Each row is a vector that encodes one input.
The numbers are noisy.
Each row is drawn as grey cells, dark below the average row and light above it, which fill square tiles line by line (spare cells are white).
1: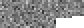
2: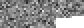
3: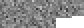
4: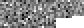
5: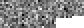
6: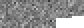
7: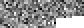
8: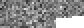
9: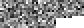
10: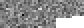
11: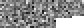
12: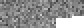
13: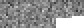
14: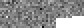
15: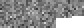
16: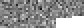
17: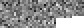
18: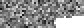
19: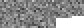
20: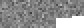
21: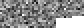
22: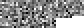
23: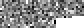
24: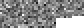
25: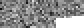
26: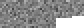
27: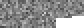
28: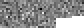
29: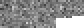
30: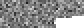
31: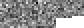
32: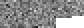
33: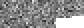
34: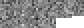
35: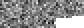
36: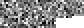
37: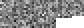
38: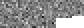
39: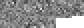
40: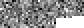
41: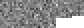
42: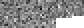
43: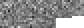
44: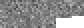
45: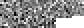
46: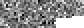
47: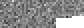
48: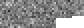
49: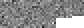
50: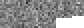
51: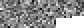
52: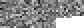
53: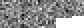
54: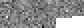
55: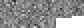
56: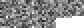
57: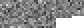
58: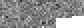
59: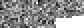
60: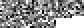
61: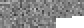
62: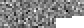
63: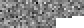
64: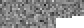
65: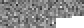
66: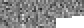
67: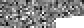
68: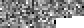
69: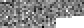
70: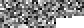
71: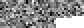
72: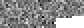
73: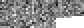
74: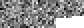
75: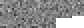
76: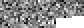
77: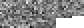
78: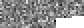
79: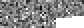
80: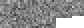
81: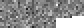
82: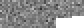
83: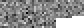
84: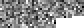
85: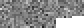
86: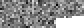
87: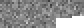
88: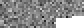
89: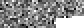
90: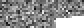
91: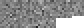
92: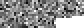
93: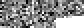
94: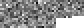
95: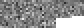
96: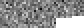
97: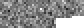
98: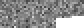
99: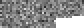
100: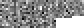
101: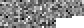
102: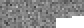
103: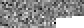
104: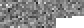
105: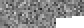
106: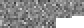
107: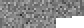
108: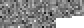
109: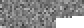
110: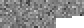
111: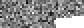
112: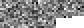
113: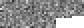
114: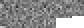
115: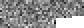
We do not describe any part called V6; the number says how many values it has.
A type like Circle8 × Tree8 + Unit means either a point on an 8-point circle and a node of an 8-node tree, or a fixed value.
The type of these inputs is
(Bool × Bool × Bool × Bool + Unit) × V6 + Line5.
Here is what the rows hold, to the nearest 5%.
About 15% of them hold a point on a 5-point line. The rest hold a value of V6, together with either a fixed value, or four true/false values.
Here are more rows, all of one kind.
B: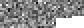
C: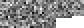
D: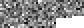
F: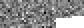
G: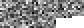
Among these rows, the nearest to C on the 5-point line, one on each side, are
D and G.
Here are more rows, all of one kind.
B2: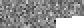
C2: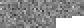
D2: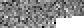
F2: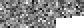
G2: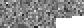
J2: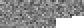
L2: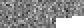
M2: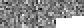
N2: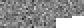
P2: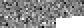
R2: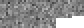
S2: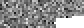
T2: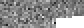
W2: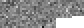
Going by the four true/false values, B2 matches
D2, G2 and T2.
